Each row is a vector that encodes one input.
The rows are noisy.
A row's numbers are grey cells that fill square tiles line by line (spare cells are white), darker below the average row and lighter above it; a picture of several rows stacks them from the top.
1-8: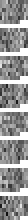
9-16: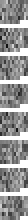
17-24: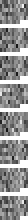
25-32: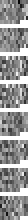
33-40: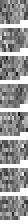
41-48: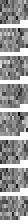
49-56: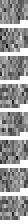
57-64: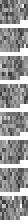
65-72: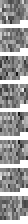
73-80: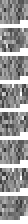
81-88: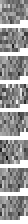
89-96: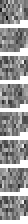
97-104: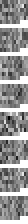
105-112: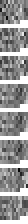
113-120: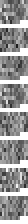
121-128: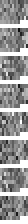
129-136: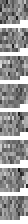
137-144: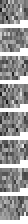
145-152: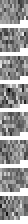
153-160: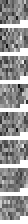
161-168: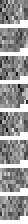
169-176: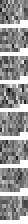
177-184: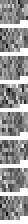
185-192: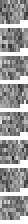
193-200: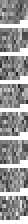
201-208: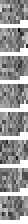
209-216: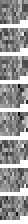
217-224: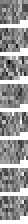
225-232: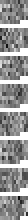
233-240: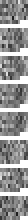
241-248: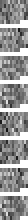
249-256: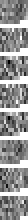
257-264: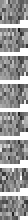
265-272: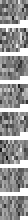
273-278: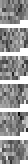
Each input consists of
either a point on an 11-point circle, or a fixed value, or three true/false values.
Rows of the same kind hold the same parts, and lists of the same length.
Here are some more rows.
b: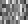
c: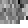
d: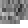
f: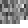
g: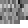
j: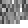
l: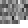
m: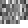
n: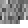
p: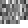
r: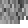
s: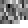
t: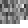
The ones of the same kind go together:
b, f, j, l, m, p, t
c, d, g, n, r
s

